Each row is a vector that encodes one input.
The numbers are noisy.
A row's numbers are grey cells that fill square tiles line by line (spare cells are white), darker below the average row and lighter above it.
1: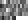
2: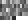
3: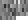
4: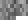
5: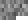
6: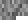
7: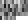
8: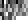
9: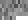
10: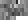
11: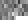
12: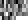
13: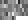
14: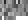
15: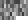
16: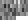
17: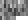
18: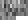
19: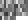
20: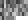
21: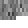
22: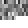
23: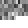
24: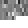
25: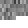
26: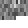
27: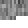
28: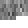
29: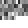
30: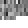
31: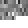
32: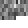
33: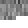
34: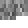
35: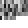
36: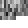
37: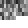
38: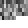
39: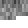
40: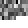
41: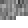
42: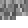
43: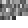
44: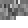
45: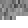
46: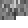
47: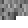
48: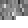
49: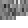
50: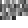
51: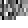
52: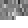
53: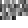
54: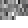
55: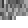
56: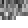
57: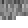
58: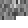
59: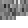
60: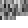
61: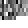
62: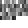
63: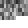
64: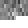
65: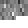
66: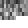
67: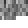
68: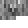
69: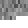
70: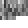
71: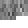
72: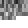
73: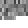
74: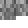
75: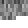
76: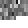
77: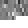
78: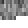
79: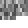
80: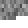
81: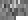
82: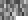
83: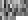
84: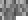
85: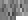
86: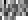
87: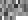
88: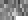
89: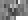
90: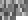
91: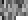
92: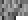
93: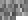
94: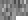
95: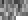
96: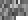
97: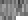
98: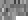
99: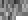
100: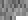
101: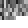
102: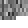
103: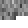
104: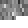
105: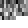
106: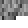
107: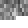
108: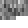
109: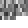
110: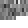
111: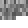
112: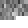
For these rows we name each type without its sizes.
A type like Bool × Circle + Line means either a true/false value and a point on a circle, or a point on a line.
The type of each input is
List(Line).
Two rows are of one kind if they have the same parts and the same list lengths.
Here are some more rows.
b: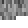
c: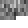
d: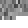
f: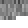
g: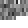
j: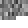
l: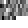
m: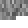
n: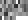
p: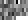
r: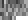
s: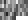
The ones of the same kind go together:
b, j, m, s
c, f
d, g, n, p, r
l

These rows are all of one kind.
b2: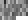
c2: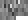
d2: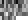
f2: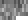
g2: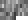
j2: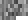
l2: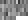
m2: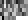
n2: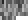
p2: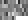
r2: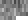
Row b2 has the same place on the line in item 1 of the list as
g2 and j2.
